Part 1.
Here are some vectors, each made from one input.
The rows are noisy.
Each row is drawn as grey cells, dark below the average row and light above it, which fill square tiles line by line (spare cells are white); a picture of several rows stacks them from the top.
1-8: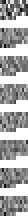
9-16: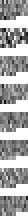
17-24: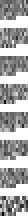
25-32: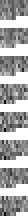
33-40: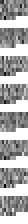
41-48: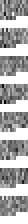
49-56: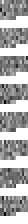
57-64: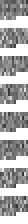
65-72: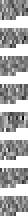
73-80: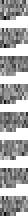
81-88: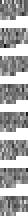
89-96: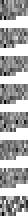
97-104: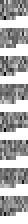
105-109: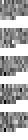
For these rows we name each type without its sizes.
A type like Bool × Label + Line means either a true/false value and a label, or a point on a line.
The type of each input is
List(Line).
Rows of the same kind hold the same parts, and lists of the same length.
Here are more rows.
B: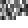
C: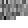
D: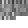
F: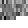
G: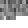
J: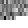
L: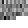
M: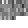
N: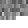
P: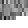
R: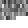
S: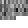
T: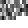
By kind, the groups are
B, T
C, F, J, L, P
D, M, S
G, N, R

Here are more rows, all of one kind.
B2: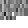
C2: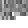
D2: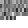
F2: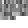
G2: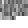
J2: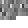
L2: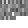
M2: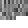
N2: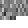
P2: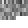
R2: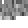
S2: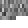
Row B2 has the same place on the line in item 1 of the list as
J2, M2, N2 and S2.
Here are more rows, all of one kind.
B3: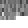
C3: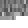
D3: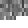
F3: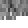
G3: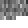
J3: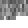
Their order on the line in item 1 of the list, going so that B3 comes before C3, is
F3, D3, G3, J3, B3, C3.
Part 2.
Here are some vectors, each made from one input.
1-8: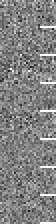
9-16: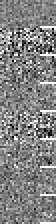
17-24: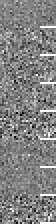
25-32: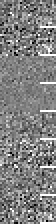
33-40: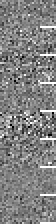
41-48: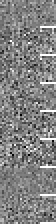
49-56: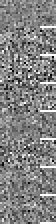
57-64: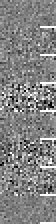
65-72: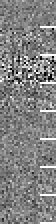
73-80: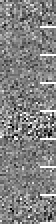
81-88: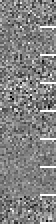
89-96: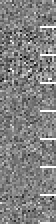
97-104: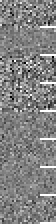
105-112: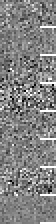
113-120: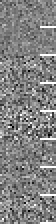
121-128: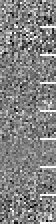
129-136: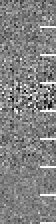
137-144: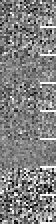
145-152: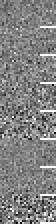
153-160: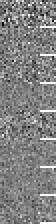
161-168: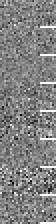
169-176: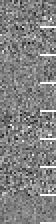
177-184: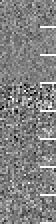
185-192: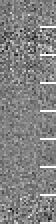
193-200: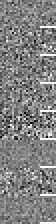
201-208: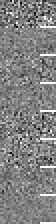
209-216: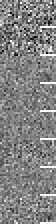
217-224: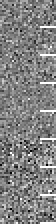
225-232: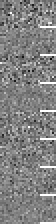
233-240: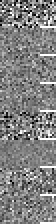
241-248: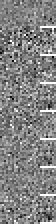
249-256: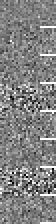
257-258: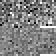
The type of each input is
Line11 + List2(Line13).
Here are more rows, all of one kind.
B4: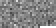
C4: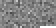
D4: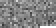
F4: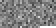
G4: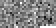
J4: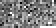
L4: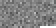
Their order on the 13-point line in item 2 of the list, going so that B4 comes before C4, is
G4, D4, L4, J4, B4, C4, F4.
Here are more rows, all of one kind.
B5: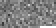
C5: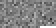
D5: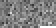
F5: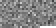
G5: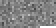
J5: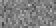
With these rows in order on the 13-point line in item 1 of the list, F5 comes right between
D5 and G5.
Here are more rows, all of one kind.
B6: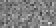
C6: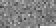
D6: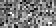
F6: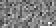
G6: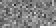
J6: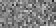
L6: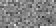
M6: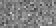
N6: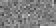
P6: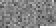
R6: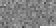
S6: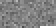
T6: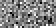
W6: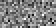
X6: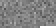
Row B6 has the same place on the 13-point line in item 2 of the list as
C6, G6, N6 and W6.
